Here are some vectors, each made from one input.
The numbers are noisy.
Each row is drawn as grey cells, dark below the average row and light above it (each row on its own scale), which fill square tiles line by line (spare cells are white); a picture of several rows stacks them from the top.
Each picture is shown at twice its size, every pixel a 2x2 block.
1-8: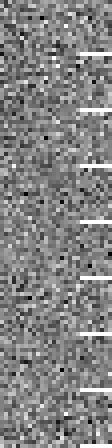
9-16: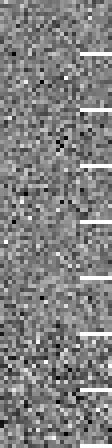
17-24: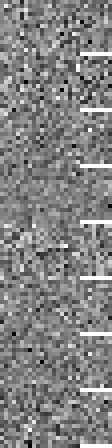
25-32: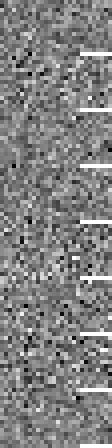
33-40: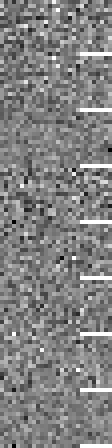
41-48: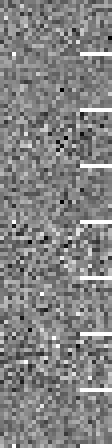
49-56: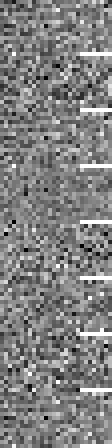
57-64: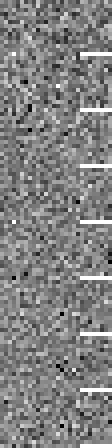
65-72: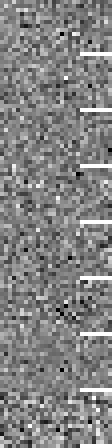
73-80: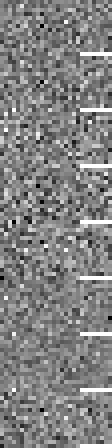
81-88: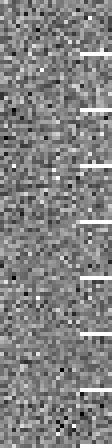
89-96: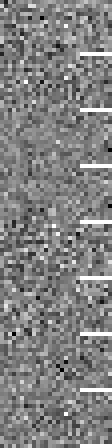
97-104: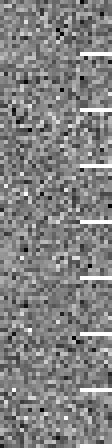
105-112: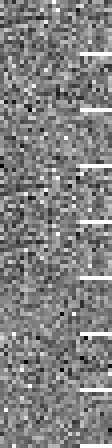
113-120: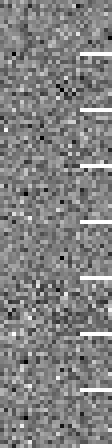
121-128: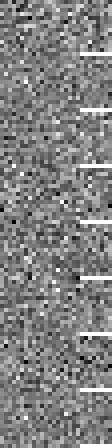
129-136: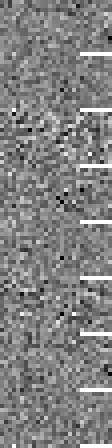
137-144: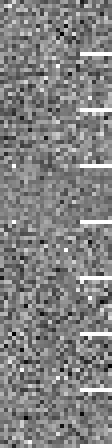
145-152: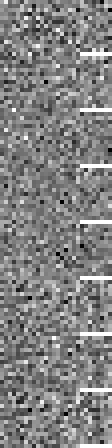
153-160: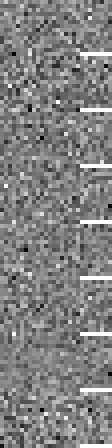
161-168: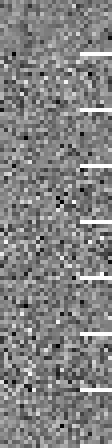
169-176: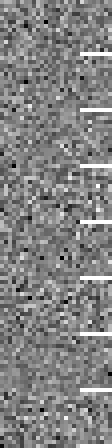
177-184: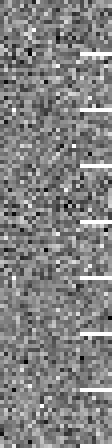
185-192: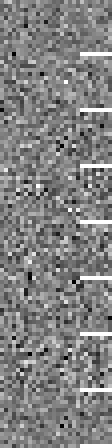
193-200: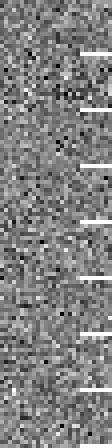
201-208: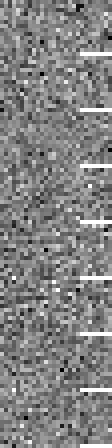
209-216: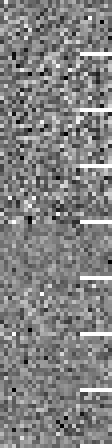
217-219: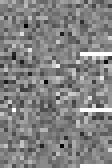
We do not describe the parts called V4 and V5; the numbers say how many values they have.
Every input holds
either a point on a 9-point line, a true/false value and a value of V5, or a value of V4.
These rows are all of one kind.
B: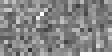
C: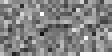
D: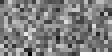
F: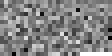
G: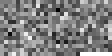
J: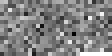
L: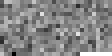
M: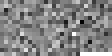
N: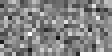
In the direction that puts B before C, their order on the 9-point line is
D, N, G, M, B, L, F, C, J.
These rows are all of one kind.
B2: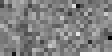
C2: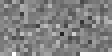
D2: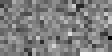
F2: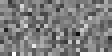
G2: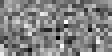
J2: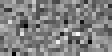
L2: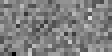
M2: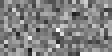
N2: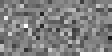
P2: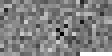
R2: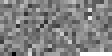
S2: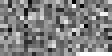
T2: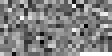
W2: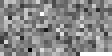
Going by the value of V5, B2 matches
D2, S2 and T2.
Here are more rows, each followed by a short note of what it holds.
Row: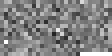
a point on a 9-point line, a true/false value and a value of V5
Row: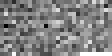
a value of V4
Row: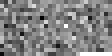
a value of V4
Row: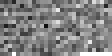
a value of V4
